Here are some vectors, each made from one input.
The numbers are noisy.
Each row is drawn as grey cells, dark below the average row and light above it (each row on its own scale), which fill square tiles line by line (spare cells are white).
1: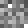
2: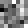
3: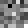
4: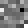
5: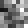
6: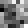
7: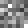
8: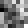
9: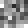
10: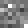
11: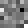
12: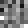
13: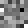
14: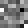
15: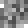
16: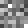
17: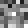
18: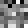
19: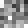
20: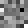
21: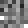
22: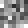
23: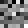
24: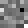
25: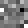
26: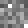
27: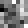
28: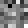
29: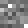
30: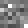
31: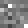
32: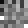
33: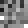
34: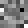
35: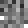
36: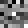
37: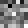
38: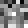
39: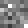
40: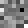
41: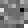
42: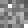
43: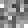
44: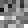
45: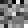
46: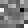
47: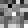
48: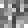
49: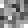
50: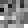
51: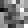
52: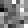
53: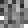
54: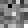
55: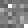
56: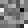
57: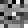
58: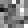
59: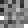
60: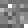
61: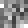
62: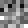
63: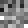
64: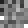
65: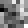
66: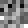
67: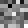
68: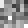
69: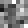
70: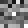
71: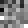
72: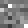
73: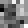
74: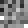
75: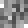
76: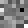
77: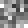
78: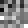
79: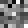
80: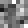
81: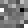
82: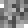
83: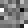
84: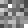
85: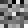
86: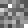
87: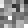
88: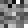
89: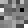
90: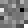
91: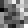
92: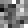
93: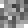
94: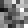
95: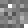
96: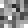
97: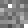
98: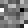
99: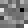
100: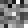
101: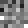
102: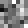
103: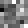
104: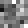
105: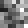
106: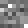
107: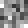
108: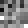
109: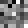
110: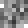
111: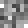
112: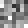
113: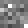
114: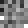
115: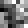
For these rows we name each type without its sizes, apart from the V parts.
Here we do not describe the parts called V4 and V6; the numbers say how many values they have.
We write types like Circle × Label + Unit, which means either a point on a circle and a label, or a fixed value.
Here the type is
Bool × Line × V4 × V6.
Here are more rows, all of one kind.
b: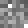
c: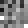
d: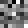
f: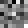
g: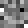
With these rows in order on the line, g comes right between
b and c.
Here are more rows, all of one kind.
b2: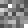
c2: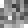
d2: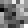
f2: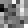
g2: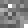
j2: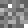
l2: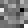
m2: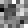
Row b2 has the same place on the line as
f2 and j2.
